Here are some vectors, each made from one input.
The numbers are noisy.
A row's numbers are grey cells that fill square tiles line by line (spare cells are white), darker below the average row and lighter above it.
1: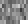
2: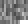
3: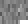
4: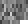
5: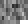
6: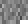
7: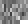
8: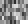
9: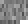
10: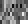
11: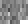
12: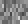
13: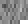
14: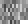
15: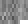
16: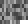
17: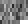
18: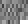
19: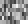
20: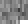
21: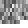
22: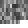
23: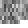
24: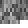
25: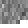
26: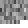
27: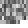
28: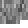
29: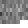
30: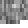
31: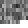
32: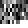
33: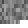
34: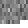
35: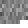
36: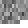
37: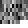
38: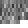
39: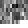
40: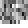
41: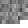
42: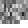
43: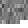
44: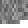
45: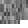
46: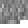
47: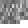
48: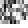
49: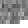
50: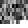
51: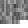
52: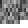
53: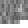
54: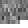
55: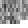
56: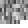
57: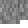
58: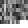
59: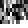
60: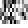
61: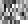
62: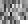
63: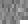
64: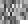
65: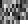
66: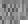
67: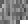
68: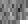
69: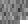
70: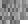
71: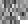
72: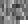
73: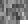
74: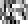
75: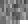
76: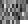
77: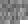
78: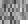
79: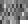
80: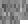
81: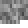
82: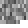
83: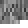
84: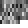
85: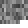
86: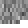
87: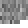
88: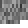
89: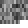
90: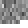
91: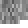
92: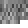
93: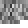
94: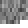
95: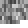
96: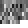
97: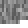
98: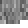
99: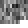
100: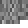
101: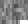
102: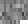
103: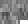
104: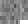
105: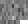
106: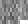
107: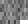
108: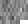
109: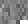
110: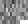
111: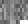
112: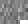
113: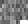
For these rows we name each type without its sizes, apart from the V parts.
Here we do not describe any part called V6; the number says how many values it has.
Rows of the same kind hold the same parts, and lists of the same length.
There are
2 kinds of row.
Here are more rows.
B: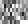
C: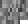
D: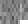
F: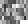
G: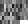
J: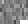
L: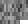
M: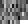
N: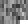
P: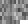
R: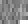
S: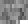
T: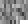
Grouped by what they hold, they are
B, D, N, R
C, F, G, J, L, M, P, S, T

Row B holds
a label and a point on a line.
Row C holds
a label and a value of V6.
